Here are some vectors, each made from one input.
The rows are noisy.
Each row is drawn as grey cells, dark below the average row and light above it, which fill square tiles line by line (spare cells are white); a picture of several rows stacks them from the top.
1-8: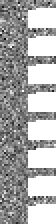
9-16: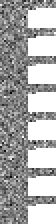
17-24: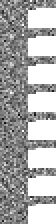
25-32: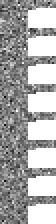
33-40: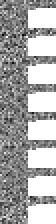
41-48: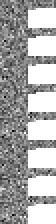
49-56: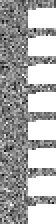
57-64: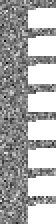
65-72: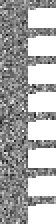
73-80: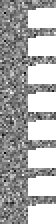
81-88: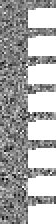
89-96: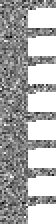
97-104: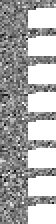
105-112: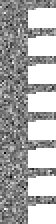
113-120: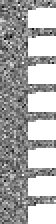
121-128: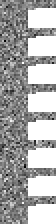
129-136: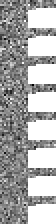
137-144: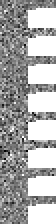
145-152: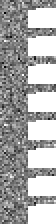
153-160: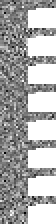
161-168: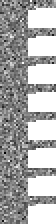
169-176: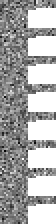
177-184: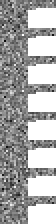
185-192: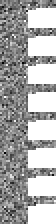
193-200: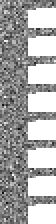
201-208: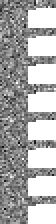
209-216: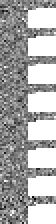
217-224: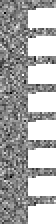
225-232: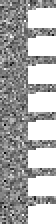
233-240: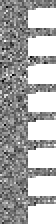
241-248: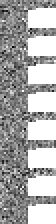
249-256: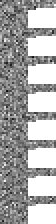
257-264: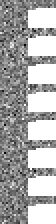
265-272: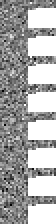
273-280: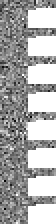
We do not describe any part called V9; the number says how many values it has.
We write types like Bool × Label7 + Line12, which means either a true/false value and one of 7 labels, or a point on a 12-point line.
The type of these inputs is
(Tree10 + Unit) × V9 + Tree11 + Tree14.
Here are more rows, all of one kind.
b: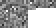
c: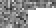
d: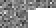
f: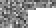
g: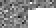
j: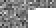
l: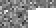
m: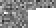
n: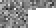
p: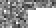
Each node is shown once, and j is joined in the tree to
d, l and n.
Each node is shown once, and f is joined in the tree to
c, d and m.
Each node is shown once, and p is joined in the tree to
b.
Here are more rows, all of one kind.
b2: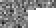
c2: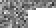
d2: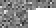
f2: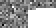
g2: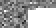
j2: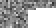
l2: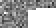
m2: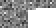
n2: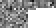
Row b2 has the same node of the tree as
j2 and l2.
